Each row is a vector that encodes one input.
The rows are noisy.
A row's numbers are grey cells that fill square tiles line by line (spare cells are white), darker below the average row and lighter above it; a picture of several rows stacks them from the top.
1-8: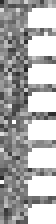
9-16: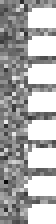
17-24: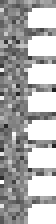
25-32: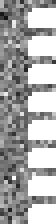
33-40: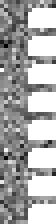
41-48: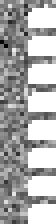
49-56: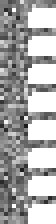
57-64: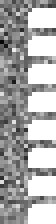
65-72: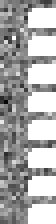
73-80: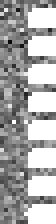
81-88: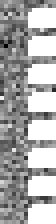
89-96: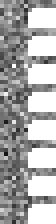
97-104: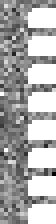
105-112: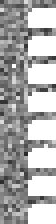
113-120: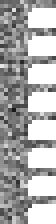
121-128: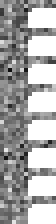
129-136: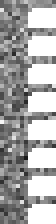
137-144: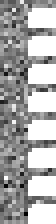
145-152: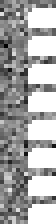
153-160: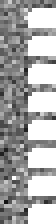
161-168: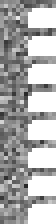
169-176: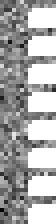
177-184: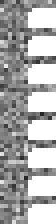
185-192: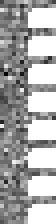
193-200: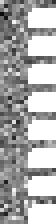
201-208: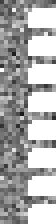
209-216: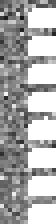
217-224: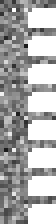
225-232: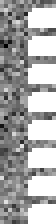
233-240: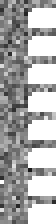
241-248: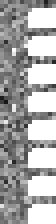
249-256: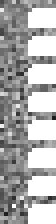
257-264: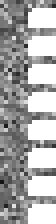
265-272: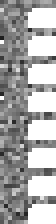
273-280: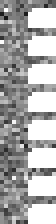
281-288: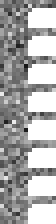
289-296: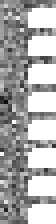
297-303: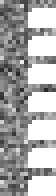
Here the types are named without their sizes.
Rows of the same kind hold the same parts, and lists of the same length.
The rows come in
2 kinds.
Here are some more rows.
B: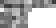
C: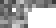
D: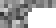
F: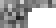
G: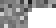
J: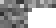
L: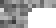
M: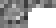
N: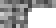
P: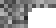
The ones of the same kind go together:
B, C, D
F, G, J, L, M, N, P

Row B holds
two labels.
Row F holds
a label and a node of a tree.
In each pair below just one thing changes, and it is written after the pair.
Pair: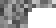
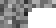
the node of the tree
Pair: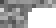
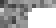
the node of the tree
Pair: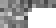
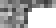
the label
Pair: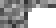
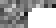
the node of the tree
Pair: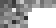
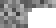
the label
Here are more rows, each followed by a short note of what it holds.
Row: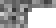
a label and a node of a tree
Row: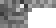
a label and a node of a tree
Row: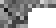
a label and a node of a tree
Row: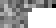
a label and a node of a tree
